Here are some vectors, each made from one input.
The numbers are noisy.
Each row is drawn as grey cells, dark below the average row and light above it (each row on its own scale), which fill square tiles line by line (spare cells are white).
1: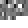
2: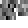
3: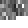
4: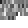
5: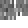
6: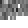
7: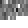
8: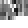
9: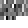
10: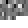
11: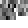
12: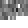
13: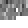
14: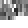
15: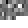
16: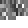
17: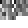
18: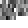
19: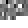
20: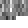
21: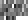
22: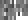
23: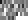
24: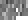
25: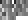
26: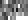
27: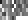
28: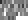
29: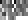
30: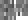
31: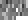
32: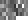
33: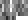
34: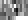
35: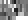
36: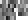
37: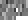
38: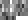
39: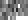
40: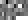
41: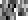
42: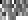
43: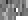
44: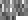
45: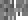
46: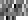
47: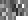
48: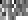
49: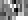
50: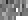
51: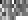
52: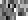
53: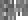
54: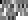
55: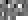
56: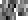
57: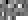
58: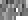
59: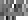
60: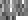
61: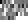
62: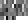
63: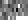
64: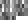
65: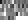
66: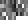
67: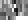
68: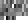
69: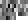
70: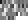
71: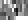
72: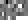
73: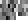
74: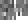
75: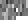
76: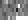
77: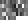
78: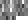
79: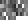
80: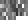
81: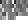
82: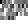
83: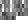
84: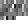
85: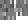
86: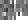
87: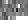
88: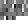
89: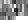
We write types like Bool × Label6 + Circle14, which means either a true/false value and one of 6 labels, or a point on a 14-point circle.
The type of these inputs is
Label11.
